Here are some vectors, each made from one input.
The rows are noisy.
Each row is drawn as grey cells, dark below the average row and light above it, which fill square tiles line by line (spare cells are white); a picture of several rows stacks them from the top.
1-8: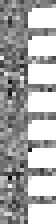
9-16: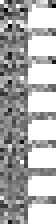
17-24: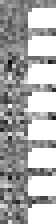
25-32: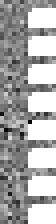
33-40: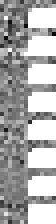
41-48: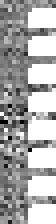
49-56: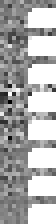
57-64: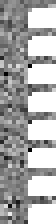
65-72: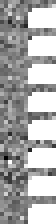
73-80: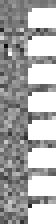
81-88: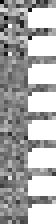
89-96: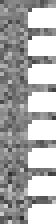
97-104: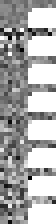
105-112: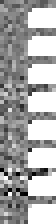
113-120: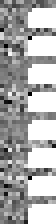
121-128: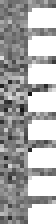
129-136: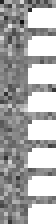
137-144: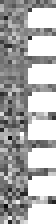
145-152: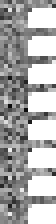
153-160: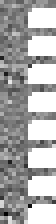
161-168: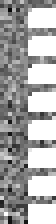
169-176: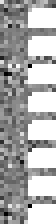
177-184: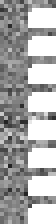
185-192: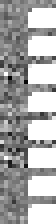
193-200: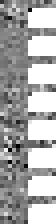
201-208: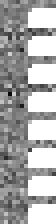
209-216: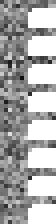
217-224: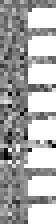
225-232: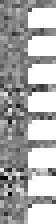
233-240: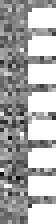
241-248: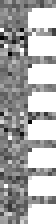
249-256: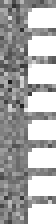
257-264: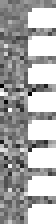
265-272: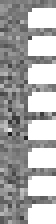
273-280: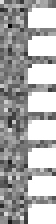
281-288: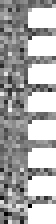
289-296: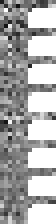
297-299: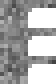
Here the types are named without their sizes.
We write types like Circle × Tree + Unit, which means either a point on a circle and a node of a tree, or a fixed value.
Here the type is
Bool × Bool × Bool × Bool × Line.
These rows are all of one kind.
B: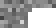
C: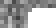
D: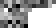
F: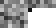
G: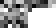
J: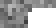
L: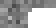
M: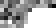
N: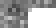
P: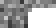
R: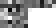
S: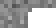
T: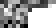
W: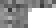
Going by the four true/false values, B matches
C, J, M and P.
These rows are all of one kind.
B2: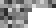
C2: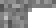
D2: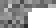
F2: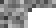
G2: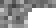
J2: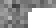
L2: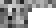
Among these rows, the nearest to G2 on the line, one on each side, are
F2 and J2.
